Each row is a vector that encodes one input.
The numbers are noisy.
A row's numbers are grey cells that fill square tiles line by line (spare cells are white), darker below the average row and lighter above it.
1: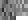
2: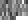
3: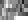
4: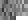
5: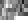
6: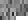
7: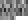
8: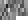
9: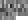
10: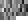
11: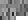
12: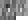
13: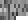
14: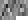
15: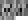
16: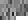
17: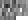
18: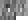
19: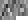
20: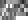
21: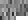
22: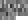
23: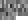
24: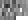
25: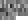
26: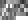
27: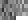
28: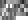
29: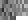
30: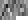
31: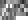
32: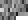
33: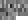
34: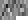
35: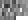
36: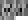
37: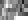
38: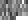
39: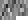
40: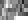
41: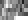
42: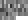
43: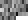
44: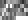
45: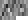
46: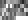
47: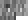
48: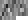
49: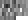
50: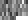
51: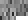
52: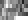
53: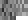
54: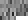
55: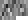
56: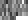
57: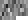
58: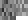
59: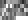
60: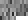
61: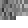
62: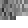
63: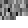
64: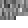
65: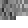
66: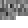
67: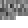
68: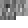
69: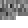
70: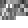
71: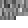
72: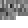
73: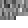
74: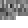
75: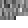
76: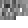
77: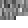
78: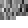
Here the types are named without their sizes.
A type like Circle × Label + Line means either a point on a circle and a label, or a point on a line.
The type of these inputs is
Bool × (Circle + Unit).
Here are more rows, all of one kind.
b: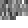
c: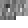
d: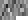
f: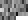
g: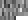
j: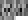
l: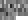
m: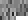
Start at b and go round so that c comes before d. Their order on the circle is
b, l, c, d, g, m, f, j.
